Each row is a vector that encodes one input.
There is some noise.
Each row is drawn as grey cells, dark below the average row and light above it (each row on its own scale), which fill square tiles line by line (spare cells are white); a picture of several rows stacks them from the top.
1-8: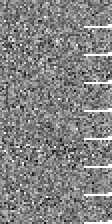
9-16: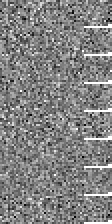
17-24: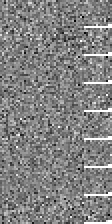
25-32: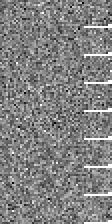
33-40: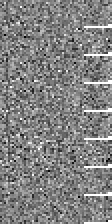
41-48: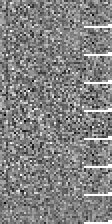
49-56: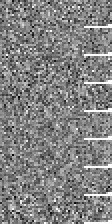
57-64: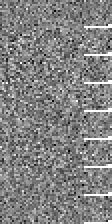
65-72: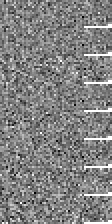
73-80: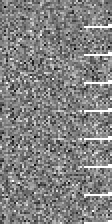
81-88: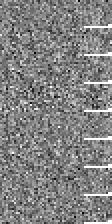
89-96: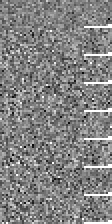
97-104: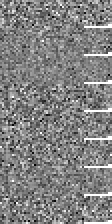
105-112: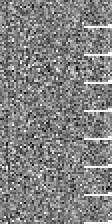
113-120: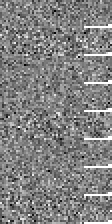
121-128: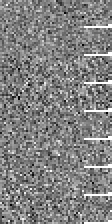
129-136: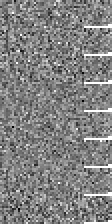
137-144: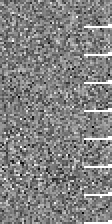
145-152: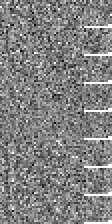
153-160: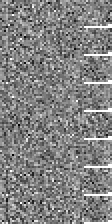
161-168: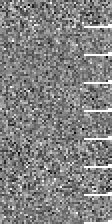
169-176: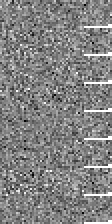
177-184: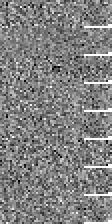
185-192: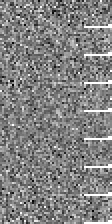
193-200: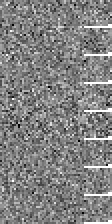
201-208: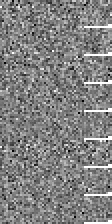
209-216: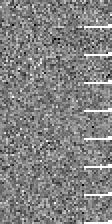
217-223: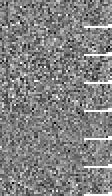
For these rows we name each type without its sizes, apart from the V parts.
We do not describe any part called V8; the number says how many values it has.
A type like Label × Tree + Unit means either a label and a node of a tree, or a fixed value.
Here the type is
(Label + Line) × V8 + List(Circle).
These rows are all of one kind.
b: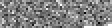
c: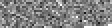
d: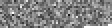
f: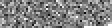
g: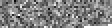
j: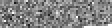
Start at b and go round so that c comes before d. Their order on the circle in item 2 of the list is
b, f, c, g, d, j.
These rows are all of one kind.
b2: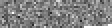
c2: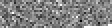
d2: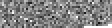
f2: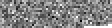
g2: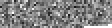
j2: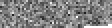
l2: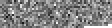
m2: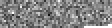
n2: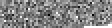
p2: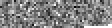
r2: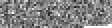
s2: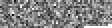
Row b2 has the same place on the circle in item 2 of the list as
c2 and d2.
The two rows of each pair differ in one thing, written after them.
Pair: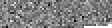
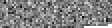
the label
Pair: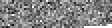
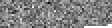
the label
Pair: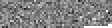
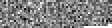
the value of V8
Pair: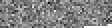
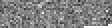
the value of V8
